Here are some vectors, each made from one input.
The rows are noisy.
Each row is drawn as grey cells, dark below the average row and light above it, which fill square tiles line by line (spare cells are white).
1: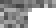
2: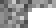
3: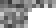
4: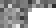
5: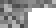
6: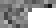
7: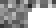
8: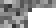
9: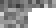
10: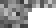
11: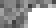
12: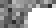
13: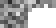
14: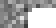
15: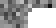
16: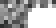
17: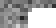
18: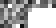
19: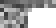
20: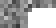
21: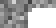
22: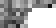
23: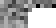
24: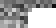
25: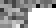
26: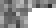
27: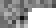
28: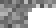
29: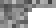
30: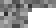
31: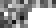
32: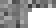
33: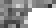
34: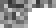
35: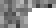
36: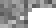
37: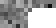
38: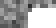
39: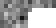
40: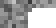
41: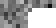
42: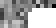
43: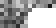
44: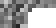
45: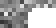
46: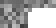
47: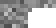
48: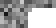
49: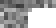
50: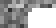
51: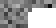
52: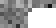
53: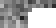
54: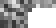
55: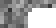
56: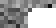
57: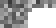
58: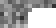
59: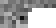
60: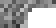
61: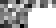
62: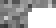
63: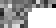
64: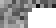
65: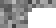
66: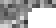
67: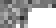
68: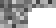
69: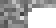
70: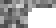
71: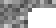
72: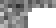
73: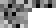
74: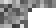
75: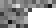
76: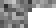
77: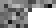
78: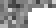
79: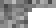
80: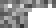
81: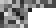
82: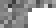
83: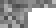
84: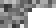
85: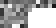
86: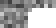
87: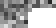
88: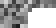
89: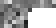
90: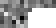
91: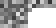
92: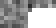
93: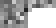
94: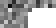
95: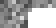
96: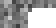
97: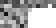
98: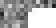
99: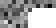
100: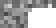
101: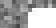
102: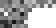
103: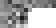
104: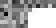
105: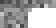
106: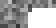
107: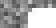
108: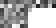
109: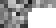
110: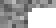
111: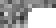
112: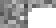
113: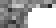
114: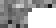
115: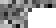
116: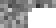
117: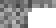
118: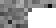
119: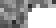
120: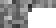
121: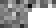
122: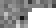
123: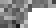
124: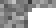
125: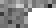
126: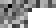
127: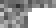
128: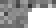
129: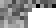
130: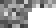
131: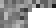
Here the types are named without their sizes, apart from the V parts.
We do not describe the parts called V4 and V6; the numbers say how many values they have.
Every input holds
a label, together with either a true/false value and a value of V4, or a value of V6.
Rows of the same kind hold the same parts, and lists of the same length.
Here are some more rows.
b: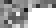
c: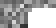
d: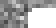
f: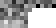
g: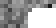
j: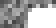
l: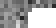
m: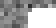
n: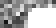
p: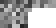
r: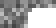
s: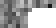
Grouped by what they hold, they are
b, c, d, f, n, s
g, j, l, m, p, r

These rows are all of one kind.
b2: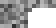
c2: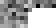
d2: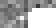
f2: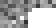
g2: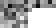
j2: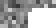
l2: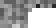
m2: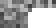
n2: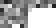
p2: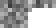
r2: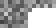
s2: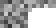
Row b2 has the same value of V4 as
m2 and s2.
